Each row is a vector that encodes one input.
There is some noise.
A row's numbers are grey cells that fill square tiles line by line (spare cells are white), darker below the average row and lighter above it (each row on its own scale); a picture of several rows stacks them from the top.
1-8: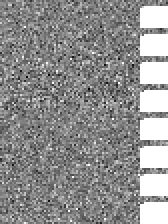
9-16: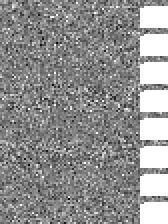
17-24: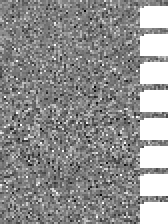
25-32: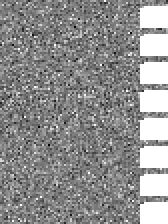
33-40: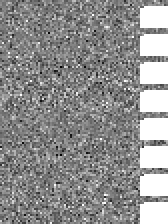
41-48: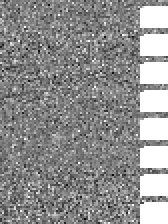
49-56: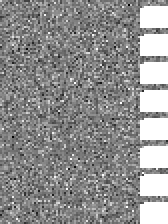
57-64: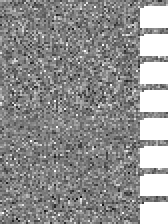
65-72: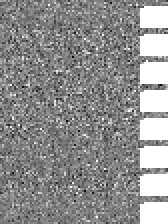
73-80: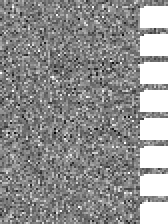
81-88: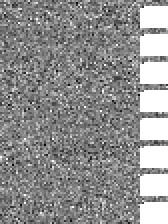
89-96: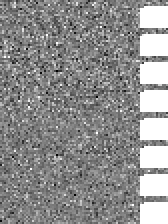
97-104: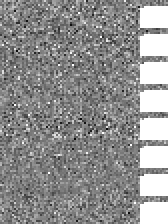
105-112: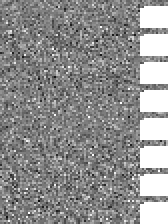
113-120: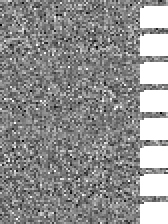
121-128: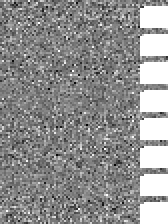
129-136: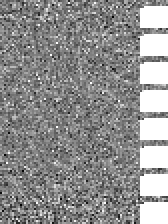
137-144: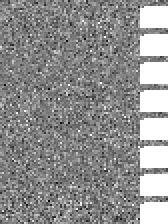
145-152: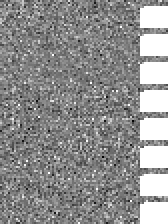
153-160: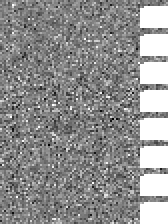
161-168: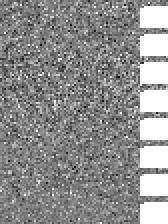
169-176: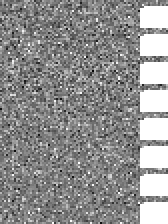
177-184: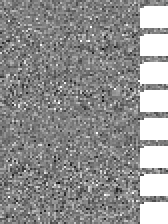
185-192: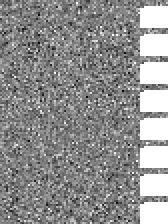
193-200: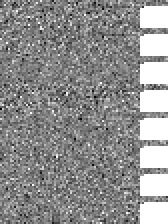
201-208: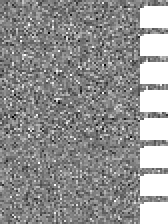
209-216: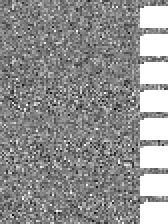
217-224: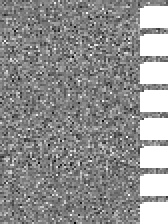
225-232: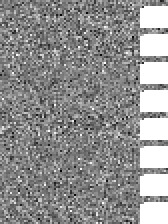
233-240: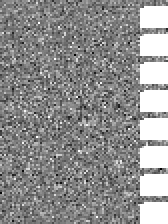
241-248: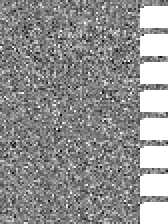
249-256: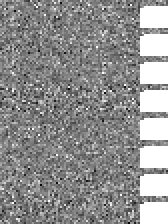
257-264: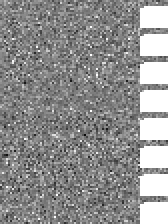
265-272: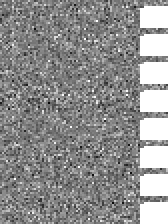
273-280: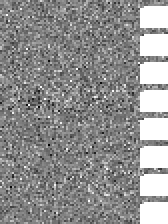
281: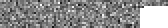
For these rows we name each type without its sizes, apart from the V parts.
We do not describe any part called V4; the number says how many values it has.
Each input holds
a list of items, each a point on a line and a value of V4.
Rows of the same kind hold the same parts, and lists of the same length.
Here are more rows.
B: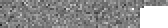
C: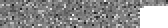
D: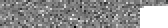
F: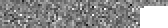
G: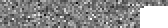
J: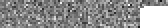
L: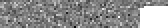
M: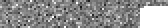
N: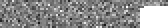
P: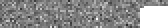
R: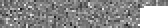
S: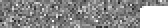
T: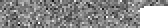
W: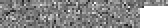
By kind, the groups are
B, F, G, J, T
C, D
L, M, N, P, R, S, W

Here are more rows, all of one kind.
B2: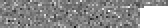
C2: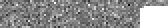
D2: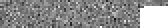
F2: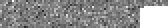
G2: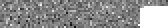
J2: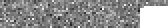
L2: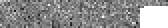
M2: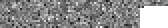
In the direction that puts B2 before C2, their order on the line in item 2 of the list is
B2, F2, J2, C2, D2, M2, L2, G2.
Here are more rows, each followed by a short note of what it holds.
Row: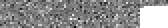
the empty list
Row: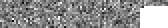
a list of one item
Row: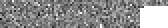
a list of two items
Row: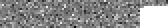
the empty list
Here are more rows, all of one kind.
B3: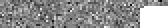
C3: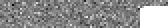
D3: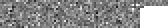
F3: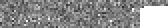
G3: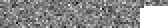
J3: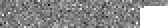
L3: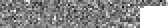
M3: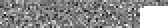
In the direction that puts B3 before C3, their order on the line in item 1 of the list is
F3, J3, L3, B3, D3, C3, M3, G3.
